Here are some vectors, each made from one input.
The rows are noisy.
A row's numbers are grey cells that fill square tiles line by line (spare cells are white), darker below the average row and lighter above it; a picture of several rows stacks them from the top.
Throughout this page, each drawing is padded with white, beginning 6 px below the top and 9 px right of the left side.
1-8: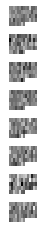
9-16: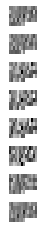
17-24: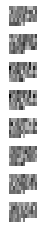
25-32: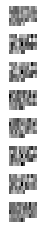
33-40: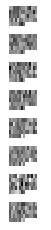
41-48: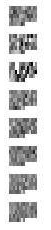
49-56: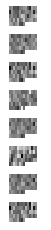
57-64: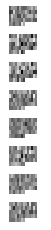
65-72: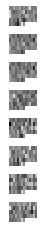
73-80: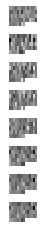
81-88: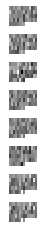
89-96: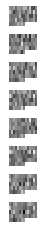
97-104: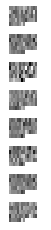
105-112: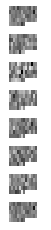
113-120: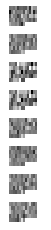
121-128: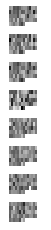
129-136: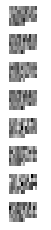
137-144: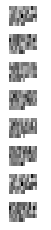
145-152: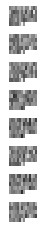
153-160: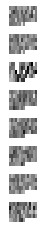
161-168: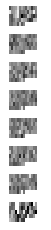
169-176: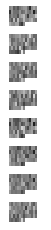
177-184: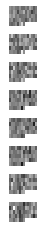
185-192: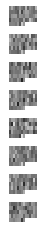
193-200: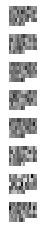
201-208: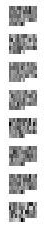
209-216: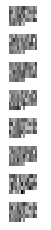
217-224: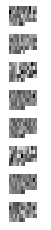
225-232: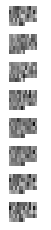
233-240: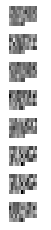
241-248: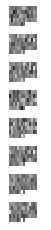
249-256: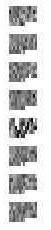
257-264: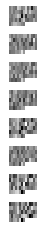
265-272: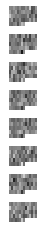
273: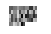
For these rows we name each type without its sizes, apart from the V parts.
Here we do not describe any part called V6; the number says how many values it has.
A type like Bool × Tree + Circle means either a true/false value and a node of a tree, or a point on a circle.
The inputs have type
List(Bool × V6).
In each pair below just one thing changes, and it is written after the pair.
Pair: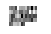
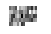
the value of V6 in item 2 of the list
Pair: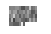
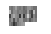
the value of V6 in item 1 of the list
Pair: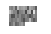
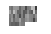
the value of V6 in item 1 of the list
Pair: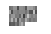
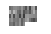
the true/false value in item 2 of the list
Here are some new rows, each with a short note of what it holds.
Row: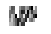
the empty list
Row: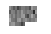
a list of one item
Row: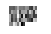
a list of one item
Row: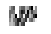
the empty list
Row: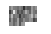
a list of two items
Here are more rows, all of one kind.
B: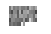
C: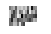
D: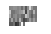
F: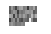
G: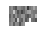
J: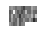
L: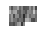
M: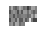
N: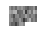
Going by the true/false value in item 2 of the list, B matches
C and D.
